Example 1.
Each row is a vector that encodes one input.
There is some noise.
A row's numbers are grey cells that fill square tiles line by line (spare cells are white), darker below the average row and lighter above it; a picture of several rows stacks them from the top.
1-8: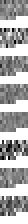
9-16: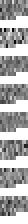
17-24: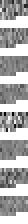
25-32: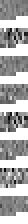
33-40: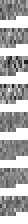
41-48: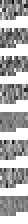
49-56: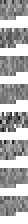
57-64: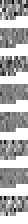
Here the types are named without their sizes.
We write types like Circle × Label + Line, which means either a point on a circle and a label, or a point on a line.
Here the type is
Bool × Circle + Unit.
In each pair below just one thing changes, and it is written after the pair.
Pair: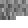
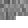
the place on the circle
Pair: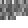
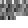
the true/false value
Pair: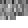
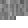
the place on the circle
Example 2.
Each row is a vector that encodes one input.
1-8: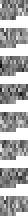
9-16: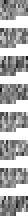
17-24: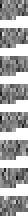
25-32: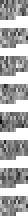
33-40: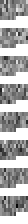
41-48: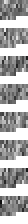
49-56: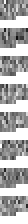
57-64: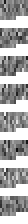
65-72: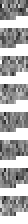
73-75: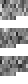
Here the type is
Bool × Bool × Bool × Bool × Circle5.
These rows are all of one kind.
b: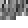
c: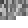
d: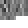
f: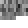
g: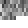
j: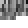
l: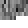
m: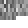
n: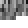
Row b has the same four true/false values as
j and n.
